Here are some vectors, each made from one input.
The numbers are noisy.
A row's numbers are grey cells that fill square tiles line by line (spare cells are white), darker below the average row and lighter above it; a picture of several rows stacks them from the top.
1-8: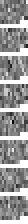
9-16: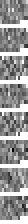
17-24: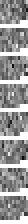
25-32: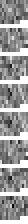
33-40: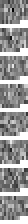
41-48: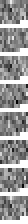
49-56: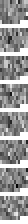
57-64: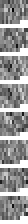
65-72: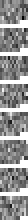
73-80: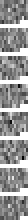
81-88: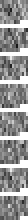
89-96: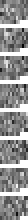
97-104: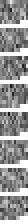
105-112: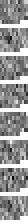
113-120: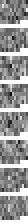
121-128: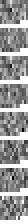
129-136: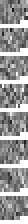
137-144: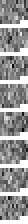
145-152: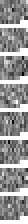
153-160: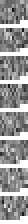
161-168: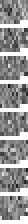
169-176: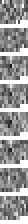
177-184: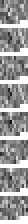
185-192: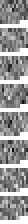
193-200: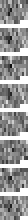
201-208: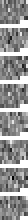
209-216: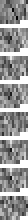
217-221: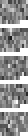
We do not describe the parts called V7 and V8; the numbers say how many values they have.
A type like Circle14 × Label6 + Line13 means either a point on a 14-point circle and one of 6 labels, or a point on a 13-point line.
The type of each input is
(Line5 + V7) × V8 + List2(Line4).
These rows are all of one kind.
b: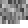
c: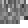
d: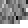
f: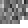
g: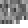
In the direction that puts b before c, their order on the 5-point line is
b, c, g, d, f.
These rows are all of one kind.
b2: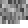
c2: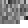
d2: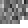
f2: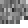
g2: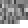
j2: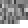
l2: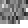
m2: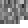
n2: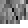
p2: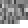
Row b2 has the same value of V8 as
g2, j2 and p2.
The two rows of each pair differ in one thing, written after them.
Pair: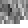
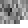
the place on the 4-point line in item 1 of the list
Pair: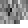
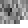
the place on the 4-point line in item 2 of the list
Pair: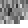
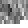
the place on the 4-point line in item 1 of the list
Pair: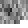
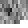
the place on the 4-point line in item 2 of the list
